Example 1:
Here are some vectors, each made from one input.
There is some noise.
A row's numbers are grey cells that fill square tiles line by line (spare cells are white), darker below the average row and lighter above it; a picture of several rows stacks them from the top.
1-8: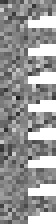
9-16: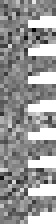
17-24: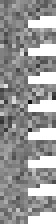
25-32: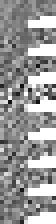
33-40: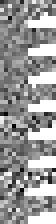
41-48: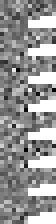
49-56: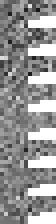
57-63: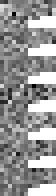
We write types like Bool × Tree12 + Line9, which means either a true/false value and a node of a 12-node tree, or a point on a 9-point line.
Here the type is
Line8.
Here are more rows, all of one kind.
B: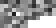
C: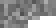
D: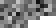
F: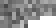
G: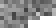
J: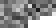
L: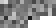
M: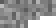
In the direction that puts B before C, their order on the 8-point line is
L, B, C, M, G, D, J, F.
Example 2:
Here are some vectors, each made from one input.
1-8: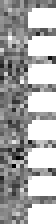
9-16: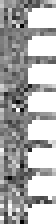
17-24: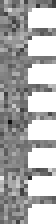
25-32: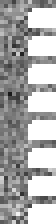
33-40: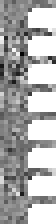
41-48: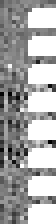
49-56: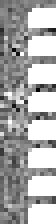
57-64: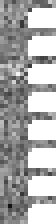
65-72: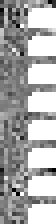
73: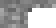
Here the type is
Line6.
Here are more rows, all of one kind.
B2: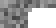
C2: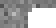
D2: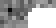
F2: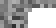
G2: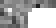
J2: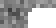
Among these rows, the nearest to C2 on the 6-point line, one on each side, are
B2 and D2.
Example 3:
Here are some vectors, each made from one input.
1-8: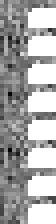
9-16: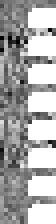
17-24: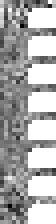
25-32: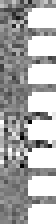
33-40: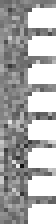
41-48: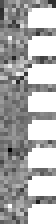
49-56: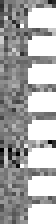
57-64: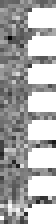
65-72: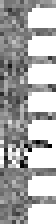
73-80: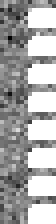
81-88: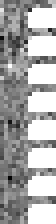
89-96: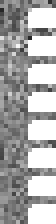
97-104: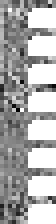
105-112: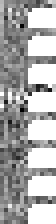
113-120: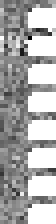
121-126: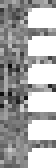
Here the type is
Line6.
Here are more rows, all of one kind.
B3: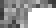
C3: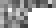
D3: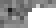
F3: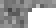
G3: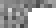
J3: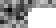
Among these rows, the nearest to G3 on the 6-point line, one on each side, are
B3 and C3.
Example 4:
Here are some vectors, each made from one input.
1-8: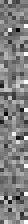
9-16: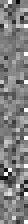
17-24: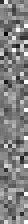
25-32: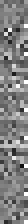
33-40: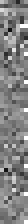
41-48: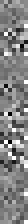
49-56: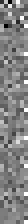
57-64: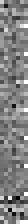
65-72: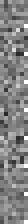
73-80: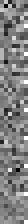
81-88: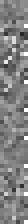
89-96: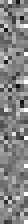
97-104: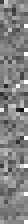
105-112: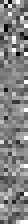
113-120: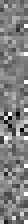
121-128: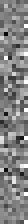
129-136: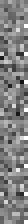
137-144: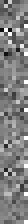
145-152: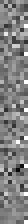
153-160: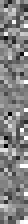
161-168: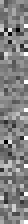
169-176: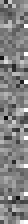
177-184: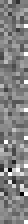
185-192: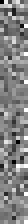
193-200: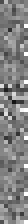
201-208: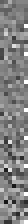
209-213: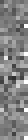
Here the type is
Line10.
